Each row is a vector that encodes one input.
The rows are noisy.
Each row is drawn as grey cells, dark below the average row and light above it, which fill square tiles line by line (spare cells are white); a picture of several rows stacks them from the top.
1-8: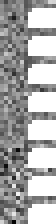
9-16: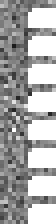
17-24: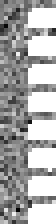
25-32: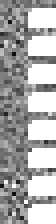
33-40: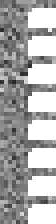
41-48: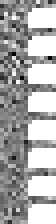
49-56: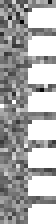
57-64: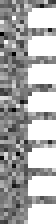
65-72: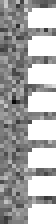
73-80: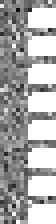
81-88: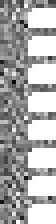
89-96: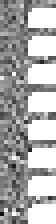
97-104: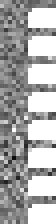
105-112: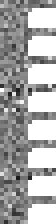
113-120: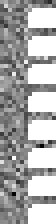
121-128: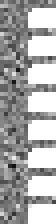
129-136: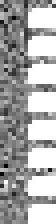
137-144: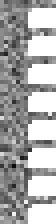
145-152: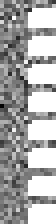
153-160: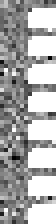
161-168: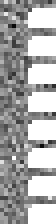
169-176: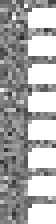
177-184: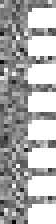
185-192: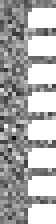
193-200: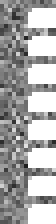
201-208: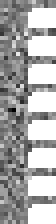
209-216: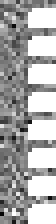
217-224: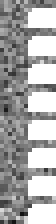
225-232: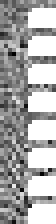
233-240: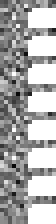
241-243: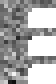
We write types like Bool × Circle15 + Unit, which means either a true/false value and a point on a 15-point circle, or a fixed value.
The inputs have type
(Bool × Bool × Bool + Unit) × Line11 + Line5 + Line7.
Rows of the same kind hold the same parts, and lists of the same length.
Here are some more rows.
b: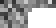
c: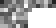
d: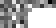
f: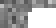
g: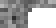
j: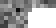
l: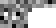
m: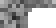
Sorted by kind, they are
b, f, j
c, d
g, m
l

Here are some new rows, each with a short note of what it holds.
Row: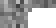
a point on an 11-point line
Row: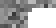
a point on an 11-point line and three true/false values
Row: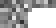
a point on a 7-point line
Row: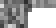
a point on an 11-point line and three true/false values
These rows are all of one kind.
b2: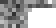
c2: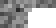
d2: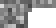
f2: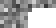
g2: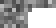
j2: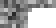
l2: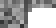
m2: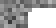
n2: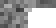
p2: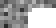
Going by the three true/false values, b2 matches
c2, j2 and n2.
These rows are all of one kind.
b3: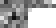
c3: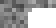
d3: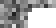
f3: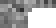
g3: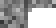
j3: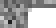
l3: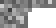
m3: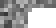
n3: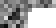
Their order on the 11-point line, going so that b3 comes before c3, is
g3, j3, b3, l3, c3, d3, f3, m3, n3.
